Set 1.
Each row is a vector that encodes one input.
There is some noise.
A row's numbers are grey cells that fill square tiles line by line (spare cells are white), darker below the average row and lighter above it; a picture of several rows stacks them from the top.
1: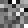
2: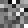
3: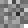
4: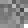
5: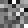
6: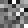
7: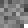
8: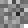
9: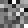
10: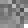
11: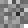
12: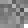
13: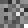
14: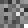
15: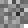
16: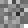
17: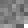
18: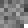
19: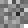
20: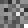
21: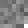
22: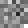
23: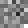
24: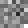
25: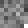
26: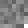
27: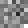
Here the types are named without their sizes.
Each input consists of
a point on a line.
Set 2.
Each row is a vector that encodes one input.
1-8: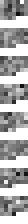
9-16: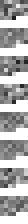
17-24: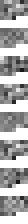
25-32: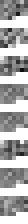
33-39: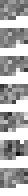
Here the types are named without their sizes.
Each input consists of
a node of a tree.
